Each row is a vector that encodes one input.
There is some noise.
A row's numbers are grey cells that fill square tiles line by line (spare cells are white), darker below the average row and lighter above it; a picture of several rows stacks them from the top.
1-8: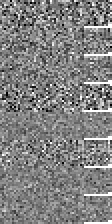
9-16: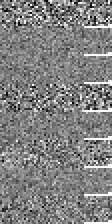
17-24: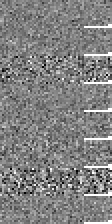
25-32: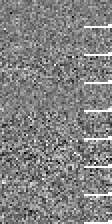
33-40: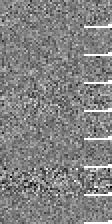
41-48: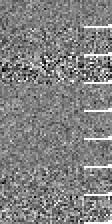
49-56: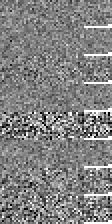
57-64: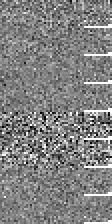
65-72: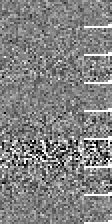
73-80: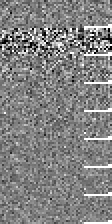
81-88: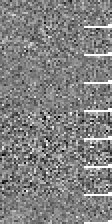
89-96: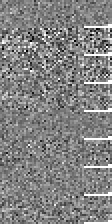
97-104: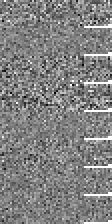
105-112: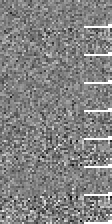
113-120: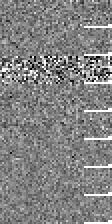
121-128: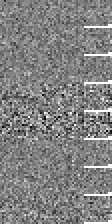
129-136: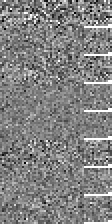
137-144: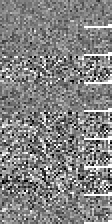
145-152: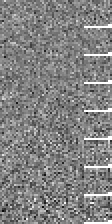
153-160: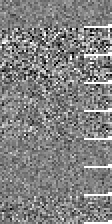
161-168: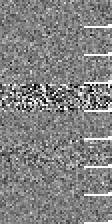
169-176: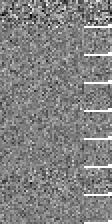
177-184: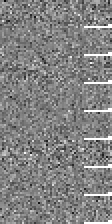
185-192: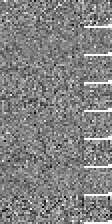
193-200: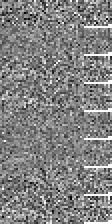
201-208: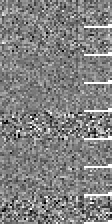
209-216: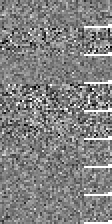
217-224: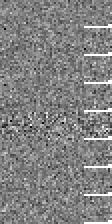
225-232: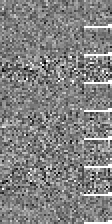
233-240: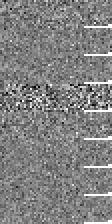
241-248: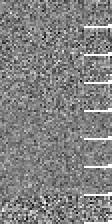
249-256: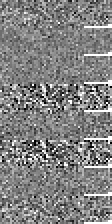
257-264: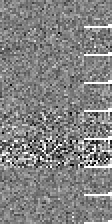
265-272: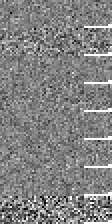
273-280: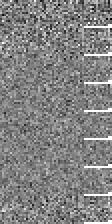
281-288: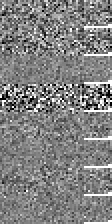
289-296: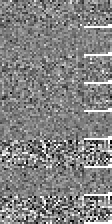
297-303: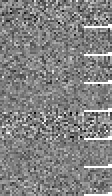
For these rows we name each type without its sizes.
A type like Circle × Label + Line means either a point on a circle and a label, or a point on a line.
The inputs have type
Bool × Bool × Bool × Bool × Bool × Bool + Line.
